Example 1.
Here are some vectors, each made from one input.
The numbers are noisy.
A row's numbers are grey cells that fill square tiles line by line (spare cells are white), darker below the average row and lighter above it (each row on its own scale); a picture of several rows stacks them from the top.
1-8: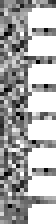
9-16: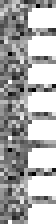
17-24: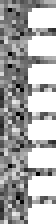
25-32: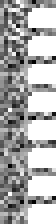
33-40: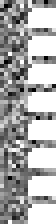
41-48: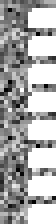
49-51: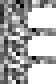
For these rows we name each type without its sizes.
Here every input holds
a point on a line.
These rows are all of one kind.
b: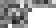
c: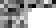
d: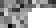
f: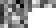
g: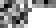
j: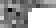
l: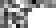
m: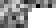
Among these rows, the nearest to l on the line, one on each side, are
b and m.
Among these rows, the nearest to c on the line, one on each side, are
d and j.
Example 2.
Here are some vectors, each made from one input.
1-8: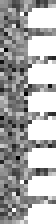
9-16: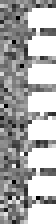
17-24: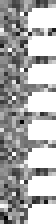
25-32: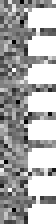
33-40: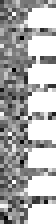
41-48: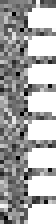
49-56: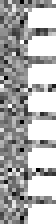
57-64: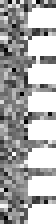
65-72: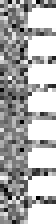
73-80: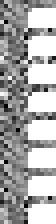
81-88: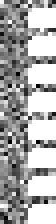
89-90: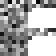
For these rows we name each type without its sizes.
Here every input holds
a label.
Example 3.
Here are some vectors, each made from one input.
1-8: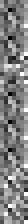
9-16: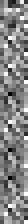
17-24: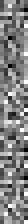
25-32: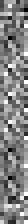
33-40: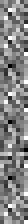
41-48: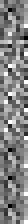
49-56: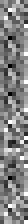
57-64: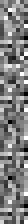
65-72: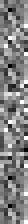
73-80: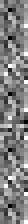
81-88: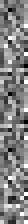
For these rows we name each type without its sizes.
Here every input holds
a label.
